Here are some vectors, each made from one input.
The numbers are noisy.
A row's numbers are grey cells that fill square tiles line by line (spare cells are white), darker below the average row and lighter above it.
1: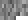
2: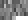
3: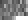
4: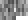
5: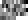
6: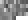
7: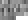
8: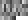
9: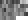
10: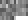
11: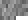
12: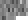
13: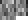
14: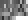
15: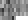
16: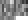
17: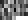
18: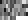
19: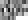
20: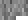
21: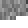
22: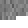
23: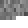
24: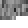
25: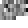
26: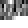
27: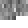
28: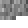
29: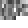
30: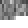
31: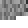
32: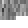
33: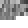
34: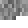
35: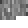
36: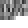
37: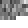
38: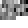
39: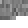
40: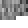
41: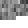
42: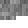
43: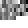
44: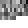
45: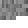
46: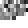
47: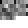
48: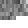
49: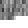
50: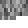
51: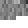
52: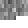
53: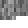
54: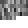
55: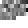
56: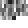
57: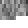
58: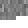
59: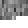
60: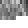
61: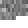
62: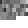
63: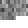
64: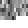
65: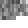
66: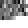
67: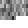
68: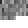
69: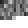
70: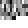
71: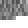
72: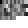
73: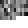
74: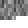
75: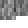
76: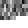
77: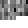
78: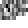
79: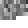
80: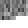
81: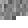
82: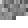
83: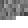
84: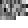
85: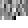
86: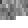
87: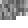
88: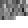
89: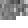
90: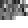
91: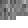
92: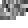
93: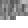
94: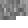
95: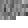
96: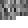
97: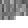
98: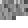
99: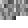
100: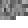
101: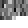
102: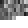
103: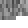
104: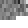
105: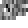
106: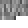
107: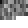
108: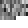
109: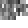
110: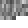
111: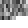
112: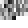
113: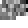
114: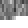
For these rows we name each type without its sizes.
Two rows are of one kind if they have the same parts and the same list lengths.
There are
3 kinds of row.
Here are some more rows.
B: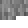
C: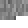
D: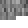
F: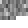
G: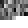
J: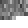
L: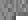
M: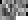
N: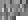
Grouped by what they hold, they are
B, D, G, L, N
C, F, J
M

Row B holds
a label and three true/false values.
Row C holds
a label.
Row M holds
a point on a line.
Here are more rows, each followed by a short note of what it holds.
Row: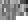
a point on a line
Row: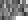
a label and three true/false values
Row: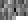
a label and three true/false values
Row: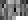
a label and three true/false values
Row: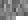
a label and three true/false values
